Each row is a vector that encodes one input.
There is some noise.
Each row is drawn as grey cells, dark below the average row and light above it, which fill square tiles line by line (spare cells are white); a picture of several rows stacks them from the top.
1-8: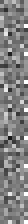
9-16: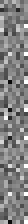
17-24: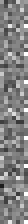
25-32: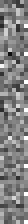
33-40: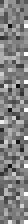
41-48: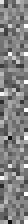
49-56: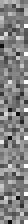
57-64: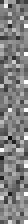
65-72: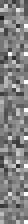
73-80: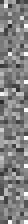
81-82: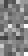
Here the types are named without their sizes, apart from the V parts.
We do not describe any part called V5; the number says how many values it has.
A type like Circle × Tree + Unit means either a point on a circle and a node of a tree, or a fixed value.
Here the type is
Bool × (Line + V5).
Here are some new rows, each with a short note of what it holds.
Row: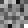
a true/false value and a value of V5
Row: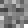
a point on a line and a true/false value
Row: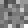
a point on a line and a true/false value
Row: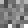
a point on a line and a true/false value
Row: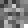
a true/false value and a value of V5
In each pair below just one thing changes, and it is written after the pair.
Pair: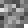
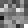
the value of V5
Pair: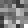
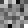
the true/false value
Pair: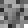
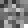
the true/false value
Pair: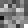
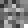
the value of V5
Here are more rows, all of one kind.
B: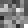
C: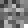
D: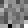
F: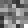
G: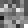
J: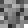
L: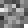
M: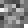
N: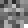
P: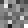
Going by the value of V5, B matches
G and P.
